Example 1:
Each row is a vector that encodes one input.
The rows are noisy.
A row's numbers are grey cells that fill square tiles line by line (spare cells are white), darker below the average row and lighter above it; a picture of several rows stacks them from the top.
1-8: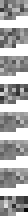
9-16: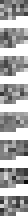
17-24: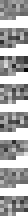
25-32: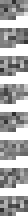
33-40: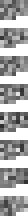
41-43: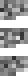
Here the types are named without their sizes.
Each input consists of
a point on each of two lines.
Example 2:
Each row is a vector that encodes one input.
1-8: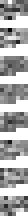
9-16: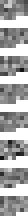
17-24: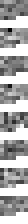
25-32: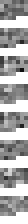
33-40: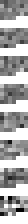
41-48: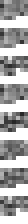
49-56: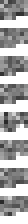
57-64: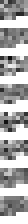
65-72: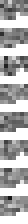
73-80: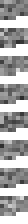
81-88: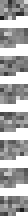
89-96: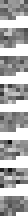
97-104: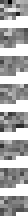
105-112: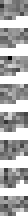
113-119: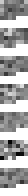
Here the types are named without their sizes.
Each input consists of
a point on a circle.
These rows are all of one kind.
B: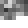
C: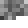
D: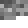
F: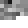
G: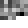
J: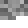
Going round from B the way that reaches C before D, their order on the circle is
B, G, C, D, F, J.
